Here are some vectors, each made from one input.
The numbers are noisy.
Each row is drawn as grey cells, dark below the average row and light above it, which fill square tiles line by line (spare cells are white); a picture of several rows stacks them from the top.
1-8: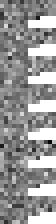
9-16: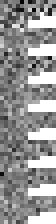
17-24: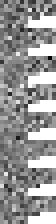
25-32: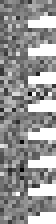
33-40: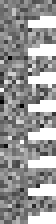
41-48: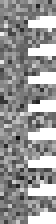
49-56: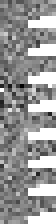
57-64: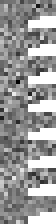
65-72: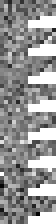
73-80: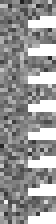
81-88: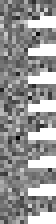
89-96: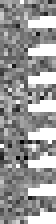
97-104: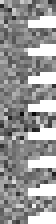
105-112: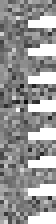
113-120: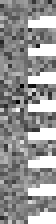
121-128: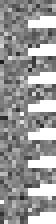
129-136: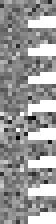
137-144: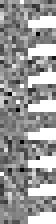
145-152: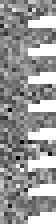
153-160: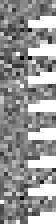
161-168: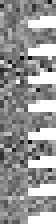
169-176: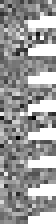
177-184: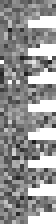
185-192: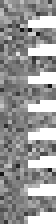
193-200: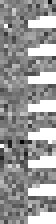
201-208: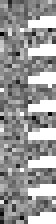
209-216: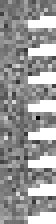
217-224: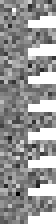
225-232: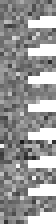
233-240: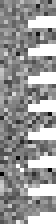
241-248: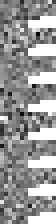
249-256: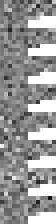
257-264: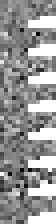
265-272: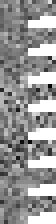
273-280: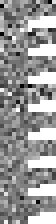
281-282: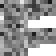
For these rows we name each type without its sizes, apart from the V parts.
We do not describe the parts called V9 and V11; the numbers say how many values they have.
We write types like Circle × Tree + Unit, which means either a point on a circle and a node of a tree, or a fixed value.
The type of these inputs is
(Bool × V9 + Tree) × V11.
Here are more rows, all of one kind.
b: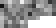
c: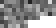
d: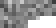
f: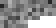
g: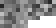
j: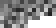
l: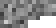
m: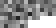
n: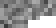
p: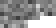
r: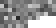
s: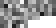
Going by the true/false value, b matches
m, p and r.
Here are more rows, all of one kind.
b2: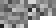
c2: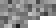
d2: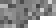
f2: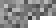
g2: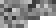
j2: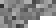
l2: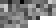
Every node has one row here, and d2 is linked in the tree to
c2.
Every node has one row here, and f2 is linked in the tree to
l2.
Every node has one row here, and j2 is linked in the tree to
c2, g2 and l2.
